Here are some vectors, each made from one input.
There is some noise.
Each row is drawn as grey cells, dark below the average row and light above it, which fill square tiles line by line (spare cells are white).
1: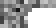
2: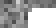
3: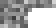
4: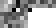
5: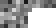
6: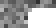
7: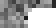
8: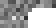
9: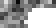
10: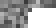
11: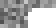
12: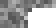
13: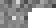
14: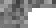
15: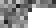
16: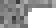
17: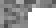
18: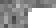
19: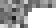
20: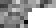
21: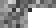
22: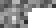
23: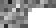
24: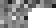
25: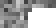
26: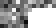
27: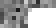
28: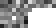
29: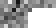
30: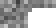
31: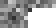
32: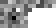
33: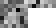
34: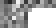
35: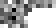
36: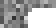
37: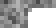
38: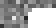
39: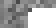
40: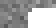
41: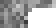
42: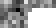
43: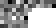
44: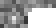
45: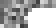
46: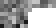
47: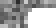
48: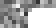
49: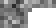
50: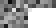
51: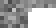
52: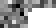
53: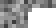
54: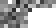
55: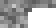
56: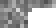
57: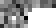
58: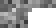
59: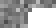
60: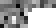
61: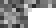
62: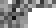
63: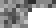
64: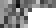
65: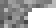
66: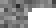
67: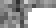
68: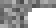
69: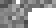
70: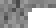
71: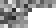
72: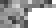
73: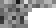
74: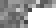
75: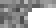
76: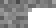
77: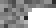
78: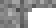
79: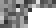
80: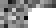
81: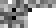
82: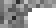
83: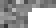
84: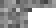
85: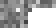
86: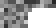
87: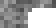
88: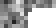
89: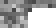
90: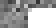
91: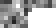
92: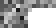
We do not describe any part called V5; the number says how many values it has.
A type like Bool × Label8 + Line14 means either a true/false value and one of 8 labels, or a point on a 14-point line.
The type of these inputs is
Label6 × (Line4 + V5).
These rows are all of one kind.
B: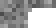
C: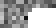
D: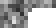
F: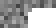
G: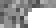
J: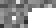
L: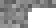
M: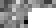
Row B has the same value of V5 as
F and G.
